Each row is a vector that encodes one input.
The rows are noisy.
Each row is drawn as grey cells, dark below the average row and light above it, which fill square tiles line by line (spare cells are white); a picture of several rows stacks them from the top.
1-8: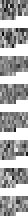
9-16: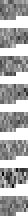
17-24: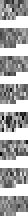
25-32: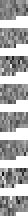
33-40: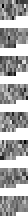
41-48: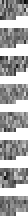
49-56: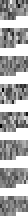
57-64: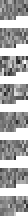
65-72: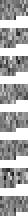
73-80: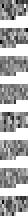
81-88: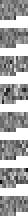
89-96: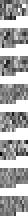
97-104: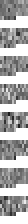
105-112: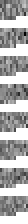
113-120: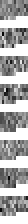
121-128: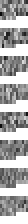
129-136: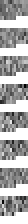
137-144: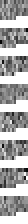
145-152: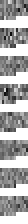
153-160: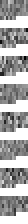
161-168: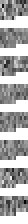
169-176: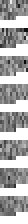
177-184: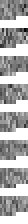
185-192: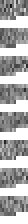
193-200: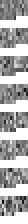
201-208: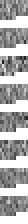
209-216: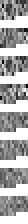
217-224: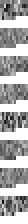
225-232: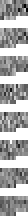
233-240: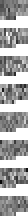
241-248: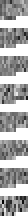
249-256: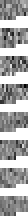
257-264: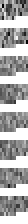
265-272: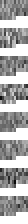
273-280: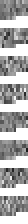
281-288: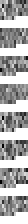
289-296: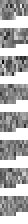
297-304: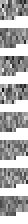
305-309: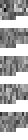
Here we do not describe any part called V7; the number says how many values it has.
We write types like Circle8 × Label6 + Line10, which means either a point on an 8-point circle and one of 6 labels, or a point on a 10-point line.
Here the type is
Bool × (Label8 + Line3 × Line5 × V7) + Label9.
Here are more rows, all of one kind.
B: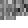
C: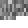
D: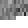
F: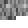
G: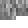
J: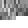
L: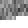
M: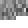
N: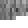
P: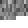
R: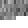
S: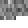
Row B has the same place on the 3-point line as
C, D, L and M.
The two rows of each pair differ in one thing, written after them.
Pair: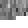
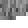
the value of V7
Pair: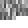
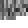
the value of V7
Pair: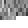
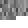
the true/false value
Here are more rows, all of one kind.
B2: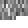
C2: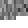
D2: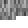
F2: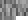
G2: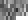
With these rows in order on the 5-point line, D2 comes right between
C2 and G2.
